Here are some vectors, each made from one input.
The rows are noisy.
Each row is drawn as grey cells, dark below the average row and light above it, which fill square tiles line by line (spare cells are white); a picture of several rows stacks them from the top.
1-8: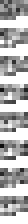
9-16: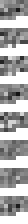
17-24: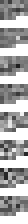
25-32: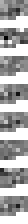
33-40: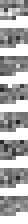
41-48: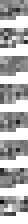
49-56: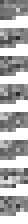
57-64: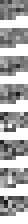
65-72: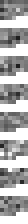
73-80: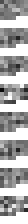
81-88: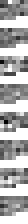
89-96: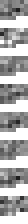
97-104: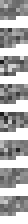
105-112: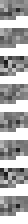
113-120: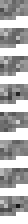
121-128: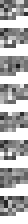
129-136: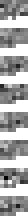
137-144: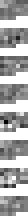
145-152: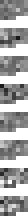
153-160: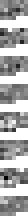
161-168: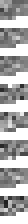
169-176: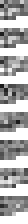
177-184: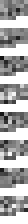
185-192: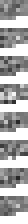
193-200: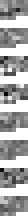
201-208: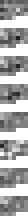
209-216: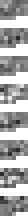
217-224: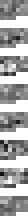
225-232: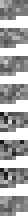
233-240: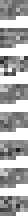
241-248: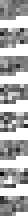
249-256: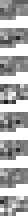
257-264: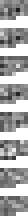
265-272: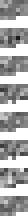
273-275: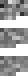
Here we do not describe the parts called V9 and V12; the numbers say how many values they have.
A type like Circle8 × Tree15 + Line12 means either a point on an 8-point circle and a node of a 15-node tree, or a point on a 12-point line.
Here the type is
Bool × (Line8 + V12) + Line7 + V9.
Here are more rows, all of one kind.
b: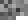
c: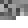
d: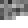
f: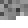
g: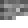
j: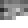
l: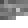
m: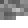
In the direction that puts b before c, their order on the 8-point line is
j, d, g, l, b, m, c, f.
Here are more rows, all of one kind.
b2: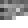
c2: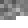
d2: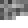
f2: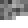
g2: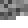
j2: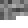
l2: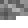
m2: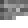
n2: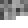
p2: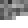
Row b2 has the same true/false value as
c2, l2 and m2.
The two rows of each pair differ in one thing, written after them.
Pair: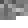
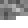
the place on the 8-point line
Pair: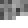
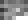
the true/false value
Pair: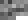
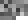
the place on the 8-point line
